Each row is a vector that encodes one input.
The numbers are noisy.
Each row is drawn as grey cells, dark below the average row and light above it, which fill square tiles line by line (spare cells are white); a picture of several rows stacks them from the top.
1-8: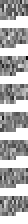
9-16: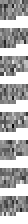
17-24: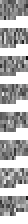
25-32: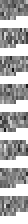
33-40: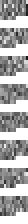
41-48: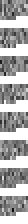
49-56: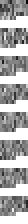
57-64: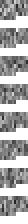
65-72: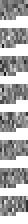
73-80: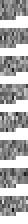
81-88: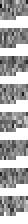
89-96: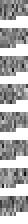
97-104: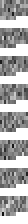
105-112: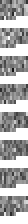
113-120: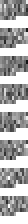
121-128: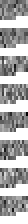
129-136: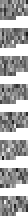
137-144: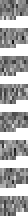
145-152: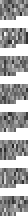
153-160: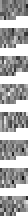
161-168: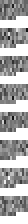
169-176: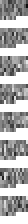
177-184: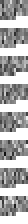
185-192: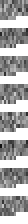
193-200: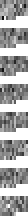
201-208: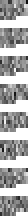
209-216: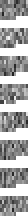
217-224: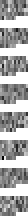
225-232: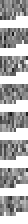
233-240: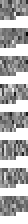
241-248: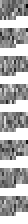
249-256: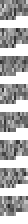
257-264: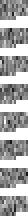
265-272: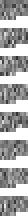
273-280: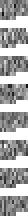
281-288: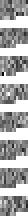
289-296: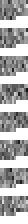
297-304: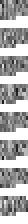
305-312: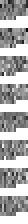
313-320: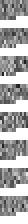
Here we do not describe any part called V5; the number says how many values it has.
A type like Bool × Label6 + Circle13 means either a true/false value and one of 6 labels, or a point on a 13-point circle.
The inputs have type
(Bool × Bool × Bool × Bool + List2(V5)) × Line11 + Line8.
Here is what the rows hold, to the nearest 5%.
About 10% of them hold a point on an 8-point line. The rest hold a point on an 11-point line, together with either four true/false values, or a list of up to two values of V5.
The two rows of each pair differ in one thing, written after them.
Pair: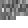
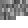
the value of V5 in item 1 of the list
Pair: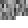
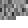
the place on the 11-point line
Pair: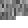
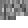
the place on the 11-point line
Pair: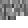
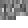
the value of V5 in item 1 of the list
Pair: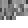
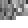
the value of V5 in item 1 of the list
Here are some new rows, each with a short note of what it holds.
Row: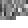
a point on an 11-point line, together with a list of two items
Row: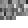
a point on an 11-point line, together with a list of one item
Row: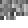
a point on an 11-point line, together with the empty list
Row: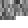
a point on an 11-point line, together with a list of one item
